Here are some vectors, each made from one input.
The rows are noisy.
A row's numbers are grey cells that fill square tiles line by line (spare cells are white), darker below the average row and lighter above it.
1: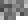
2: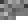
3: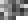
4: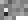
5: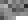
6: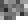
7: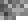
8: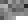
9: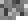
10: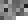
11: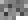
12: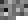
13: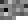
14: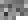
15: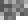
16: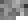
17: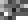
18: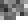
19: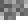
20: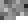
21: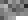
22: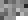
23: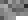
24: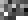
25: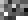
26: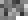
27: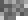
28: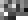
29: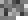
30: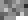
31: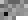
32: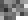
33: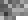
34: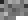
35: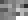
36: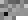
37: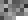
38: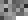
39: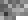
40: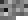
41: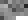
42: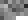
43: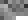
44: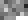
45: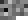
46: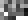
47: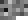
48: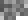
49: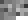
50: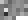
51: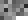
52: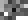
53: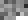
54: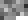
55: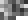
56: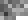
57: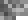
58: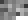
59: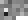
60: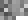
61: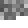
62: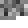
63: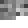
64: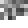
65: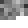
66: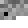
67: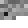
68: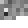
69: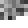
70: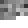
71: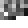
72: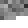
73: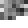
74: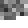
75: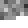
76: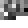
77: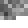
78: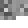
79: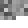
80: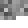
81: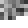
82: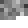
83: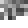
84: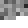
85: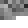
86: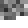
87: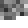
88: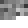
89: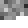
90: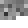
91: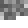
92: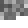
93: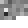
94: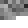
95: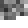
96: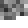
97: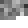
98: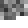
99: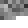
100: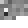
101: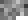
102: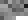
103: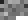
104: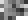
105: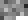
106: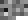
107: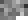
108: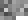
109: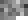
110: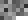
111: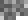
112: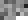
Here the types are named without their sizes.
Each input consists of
either a point on a line, or four true/false values.
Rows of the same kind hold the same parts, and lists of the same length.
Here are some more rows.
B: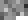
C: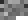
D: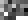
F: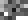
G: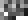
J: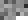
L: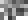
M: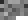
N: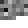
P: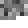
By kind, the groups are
B, C, J, M, N, P
D, F, G, L

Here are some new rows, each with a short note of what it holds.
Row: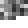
a point on a line
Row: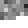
four true/false values
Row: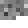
four true/false values
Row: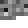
four true/false values
